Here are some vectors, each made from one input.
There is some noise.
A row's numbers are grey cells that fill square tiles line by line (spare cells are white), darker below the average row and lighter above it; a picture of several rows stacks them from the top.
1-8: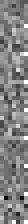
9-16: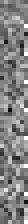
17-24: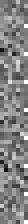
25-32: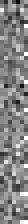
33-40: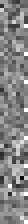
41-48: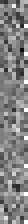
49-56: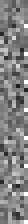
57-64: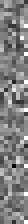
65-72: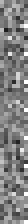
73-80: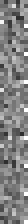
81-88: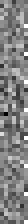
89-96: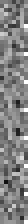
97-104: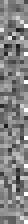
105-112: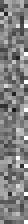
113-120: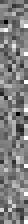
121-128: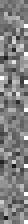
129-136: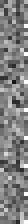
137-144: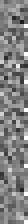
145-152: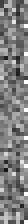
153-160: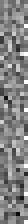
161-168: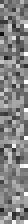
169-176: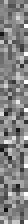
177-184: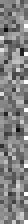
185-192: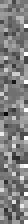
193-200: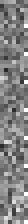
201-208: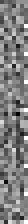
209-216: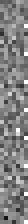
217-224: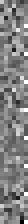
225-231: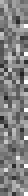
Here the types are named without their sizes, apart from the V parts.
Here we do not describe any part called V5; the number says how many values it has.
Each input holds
either a point on a line, or a true/false value and a value of V5.
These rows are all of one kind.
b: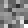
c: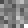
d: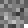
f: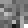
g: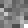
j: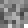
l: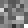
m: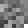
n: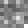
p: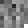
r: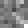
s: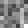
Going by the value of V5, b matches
c, l, m and p.
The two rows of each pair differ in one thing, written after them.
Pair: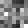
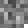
the value of V5
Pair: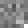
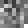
the true/false value
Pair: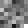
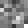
the true/false value
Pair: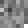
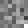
the value of V5
